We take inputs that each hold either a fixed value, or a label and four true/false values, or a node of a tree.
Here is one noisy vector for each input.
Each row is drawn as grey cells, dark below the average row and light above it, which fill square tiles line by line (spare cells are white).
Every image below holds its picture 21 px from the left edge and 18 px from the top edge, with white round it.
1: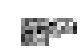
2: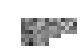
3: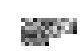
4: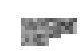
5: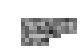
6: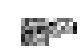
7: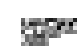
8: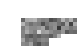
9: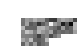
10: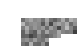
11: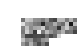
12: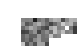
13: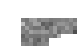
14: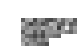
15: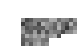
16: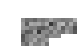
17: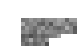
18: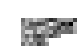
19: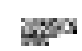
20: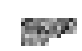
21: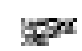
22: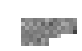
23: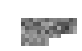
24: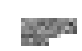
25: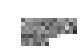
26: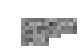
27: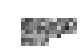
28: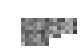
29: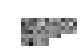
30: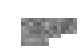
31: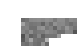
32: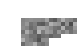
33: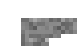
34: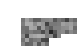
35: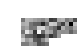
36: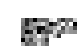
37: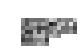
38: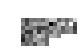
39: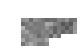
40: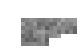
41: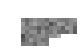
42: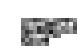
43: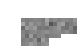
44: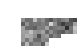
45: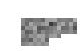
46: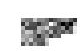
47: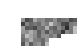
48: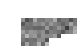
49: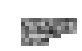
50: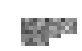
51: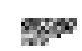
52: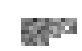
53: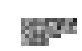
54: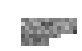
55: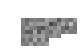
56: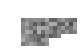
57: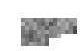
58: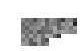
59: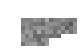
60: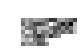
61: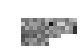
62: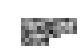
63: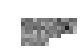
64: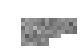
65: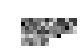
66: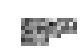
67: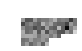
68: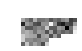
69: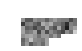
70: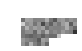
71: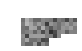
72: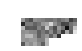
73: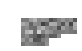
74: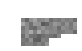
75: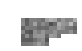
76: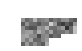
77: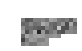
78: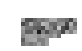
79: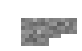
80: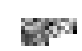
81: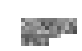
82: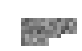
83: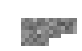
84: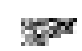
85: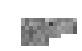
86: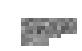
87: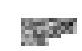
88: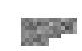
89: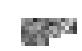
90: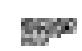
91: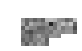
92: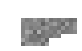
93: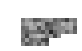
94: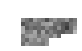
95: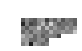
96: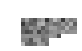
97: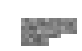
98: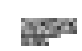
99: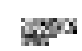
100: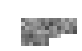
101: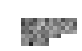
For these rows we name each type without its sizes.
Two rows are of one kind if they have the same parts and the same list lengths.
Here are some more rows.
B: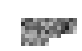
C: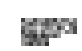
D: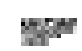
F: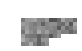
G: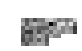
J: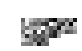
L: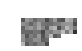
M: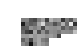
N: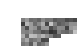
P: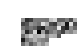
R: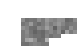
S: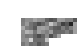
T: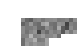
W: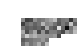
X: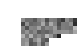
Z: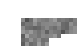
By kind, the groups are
B, F, G, P, R, S, T, W, Z
C, D, L, M, X
J, N

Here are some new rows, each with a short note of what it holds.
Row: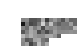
a node of a tree
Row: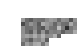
a label and four true/false values
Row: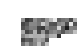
a label and four true/false values
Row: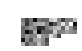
a node of a tree
